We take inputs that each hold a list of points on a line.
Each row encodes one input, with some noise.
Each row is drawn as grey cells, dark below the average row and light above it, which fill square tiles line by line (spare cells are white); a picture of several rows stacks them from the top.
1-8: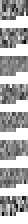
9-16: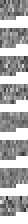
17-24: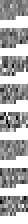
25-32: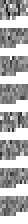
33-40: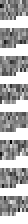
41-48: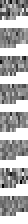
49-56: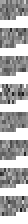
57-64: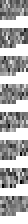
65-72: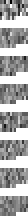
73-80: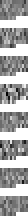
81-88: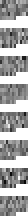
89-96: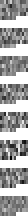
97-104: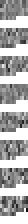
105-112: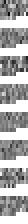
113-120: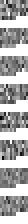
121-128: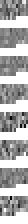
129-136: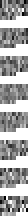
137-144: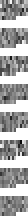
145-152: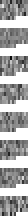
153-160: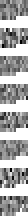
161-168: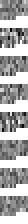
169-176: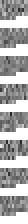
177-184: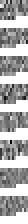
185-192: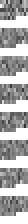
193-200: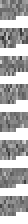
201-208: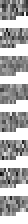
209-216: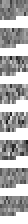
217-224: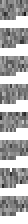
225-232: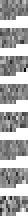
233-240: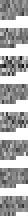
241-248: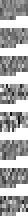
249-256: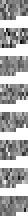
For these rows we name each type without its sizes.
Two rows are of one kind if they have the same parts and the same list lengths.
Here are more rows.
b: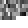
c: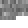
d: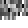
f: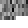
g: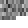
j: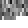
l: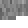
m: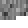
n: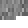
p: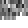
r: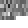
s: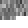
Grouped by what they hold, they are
b, d, j, l, m, n
c, g, p, r, s
f

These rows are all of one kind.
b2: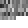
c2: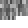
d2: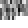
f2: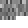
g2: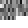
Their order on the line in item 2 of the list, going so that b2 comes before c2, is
g2, f2, b2, c2, d2.
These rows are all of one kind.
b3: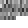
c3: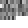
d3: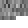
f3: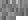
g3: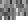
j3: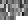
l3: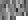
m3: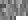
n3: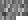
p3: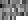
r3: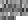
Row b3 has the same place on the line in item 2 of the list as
d3, f3 and j3.
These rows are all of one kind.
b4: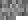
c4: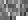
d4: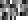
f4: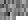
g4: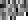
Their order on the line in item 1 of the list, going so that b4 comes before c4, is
b4, f4, d4, c4, g4.
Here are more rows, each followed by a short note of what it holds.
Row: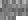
a list of two items
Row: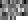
a list of two items
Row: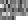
a list of one item
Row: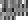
the empty list
